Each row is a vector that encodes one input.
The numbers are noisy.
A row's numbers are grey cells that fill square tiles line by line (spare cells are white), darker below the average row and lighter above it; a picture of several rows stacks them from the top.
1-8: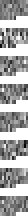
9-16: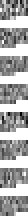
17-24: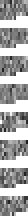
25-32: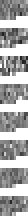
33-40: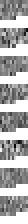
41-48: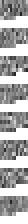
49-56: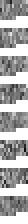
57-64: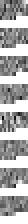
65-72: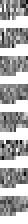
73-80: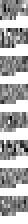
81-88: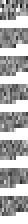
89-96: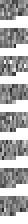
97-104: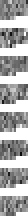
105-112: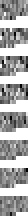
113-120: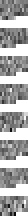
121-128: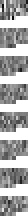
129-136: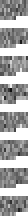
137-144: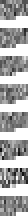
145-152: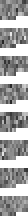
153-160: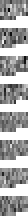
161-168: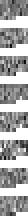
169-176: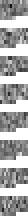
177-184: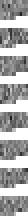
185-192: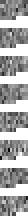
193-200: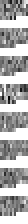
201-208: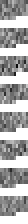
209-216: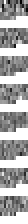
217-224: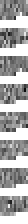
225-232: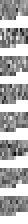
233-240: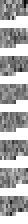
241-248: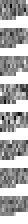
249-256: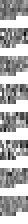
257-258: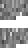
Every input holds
either a point on an 18-point circle, a point on a 3-point line and a point on a 9-point line, or one of 6 labels.
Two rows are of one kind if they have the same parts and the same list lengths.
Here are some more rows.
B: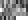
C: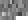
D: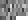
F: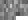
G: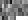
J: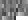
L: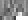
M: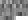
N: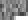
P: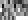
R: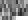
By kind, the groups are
B, P
C, D, F, G, J, L, M, N, R

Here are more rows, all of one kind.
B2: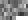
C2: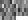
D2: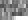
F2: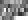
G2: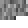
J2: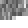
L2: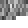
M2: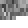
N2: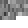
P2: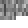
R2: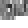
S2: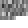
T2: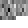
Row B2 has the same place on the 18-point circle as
D2, P2 and R2.
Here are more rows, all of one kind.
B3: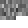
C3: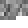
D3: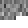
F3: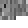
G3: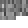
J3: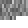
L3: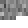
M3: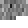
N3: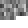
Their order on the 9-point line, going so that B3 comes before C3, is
M3, F3, D3, B3, G3, L3, C3, J3, N3.
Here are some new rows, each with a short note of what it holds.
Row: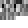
one of 6 labels
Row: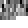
one of 6 labels
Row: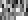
one of 6 labels
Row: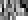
one of 6 labels
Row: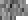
a point on an 18-point circle, a point on a 3-point line and a point on a 9-point line
